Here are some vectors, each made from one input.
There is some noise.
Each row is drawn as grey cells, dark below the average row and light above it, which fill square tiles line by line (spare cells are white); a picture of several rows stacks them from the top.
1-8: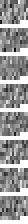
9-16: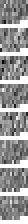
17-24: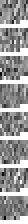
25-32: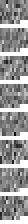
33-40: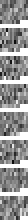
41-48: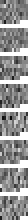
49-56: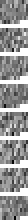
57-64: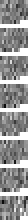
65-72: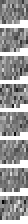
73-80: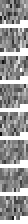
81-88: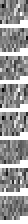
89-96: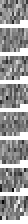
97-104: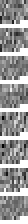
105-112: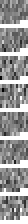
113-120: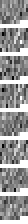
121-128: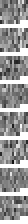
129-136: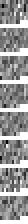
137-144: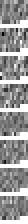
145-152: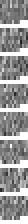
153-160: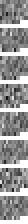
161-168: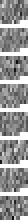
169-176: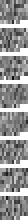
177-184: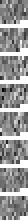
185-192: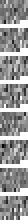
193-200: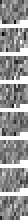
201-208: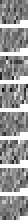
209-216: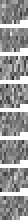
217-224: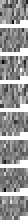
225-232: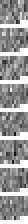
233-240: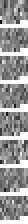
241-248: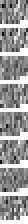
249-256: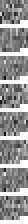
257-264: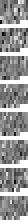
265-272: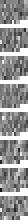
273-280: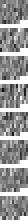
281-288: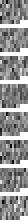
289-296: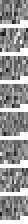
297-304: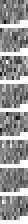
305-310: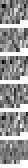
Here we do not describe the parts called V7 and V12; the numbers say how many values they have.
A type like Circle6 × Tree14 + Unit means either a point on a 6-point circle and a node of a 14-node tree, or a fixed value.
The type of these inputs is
(Circle14 + Label10) × V7 + V12.
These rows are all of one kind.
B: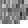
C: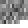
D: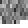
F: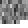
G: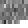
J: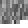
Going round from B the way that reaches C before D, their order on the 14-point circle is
B, G, C, F, D, J.
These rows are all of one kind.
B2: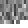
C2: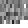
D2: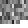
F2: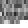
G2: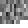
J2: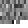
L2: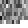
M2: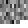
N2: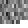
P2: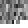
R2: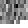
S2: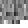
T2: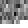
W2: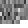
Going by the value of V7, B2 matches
F2, S2 and T2.
